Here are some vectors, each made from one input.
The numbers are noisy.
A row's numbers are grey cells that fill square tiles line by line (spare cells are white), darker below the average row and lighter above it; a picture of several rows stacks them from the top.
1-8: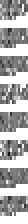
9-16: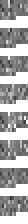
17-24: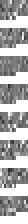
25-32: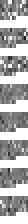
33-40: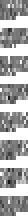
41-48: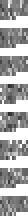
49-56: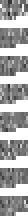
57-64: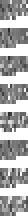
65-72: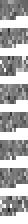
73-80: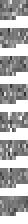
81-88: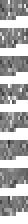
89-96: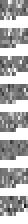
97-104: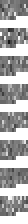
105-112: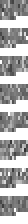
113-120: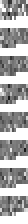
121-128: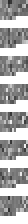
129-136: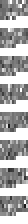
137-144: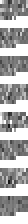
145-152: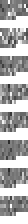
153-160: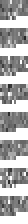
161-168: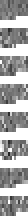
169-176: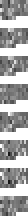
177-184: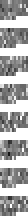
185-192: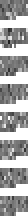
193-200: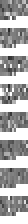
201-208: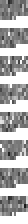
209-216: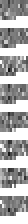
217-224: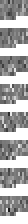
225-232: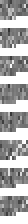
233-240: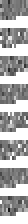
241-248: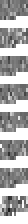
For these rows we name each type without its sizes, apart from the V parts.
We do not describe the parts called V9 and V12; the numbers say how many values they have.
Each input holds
either a point on a line and a value of V9, or a true/false value and a value of V12.
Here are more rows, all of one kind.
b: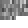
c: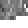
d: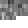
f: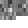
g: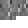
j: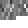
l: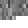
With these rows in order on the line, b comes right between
c and f.
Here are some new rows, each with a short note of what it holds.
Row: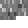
a true/false value and a value of V12
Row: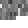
a point on a line and a value of V9
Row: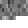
a point on a line and a value of V9
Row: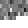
a true/false value and a value of V12
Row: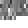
a point on a line and a value of V9
